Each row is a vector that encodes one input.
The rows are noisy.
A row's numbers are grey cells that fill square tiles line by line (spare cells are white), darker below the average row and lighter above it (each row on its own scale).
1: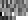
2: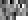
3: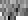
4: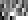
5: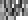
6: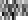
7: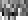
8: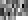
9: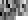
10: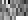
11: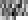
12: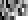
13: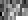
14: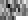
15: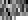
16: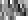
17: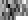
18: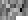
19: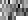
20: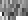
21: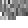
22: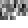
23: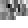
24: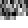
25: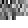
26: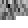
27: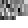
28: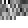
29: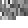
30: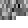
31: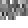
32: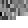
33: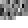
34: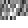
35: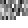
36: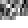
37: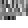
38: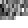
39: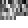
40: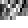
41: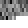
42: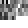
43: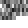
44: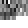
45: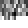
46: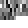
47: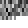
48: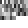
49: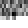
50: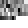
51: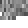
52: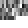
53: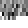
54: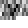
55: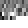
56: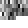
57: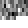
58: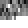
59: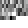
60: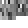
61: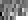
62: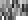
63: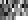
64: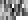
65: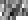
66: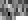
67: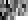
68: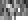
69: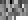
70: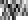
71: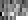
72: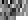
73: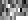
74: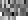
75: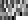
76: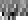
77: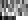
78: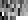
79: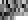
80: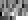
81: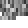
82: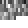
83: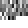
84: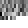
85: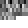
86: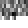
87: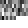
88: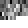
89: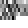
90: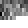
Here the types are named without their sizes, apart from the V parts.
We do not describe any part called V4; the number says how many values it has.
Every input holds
a value of V4, together with either a point on a circle, or a label.
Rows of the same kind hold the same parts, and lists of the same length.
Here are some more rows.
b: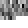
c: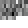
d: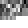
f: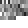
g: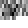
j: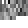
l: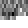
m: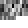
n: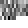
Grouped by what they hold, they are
b, l, m, n
c, d, f, g, j

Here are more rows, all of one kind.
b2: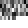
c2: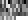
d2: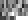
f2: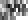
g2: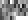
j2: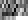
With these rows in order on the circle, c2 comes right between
b2 and j2.
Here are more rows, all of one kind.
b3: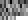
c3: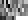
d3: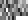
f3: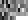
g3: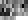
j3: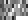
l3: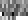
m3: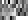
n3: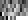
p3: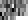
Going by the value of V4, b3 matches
d3, l3 and p3.
